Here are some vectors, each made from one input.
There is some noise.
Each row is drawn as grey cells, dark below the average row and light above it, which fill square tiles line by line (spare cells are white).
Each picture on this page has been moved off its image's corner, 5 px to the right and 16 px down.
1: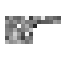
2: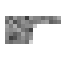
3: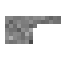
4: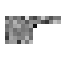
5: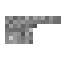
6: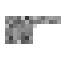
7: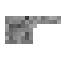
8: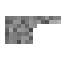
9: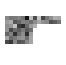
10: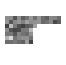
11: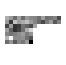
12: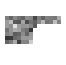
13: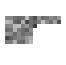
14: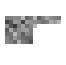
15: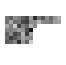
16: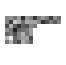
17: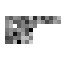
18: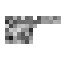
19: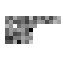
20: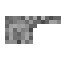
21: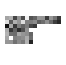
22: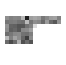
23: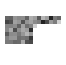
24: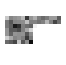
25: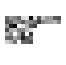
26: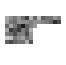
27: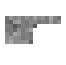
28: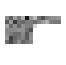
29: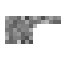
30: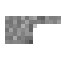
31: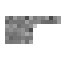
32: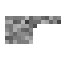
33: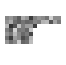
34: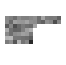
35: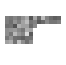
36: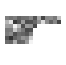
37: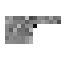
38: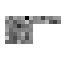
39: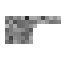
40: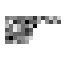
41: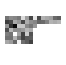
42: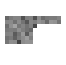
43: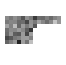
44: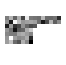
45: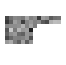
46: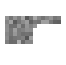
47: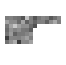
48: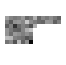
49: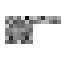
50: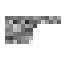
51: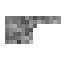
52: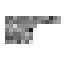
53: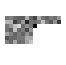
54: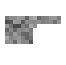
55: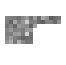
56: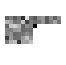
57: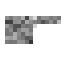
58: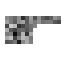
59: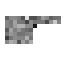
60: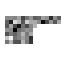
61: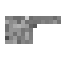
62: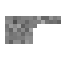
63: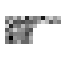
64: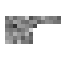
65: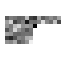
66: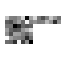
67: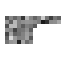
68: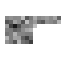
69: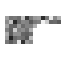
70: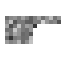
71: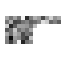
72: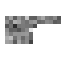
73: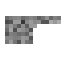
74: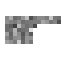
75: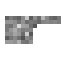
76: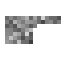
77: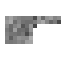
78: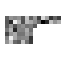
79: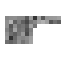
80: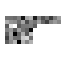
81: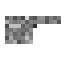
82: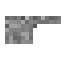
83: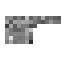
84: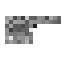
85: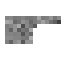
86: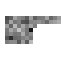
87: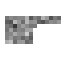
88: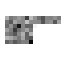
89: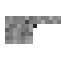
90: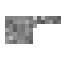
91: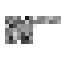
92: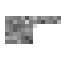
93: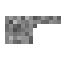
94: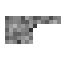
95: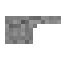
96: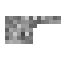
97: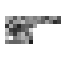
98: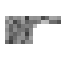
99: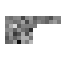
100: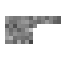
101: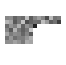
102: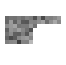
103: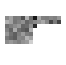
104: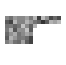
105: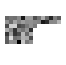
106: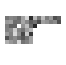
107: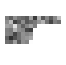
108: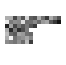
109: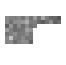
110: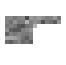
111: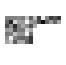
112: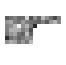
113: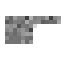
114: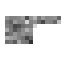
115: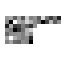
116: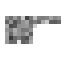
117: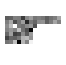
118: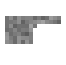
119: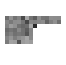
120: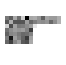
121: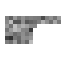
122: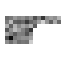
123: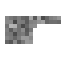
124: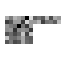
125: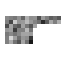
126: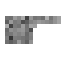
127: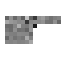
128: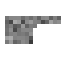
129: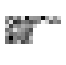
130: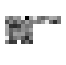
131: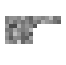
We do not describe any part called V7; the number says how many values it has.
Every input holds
a node of a 9-node tree, together with either a point on a 6-point line, or a value of V7.
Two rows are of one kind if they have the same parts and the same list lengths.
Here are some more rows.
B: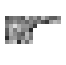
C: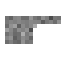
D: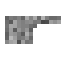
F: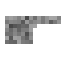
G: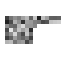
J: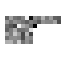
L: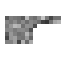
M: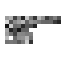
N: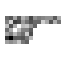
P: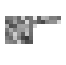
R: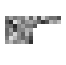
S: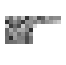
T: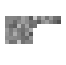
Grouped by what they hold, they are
B, C, D, L, M, N, P, T
F, G, J, R, S

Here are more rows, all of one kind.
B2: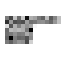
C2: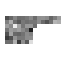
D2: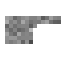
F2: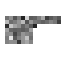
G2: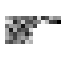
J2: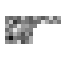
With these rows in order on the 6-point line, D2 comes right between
C2 and J2.
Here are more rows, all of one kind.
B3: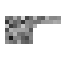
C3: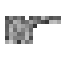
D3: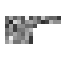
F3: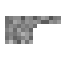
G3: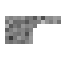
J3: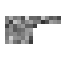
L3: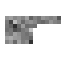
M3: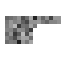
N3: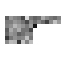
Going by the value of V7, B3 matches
C3, G3 and M3.
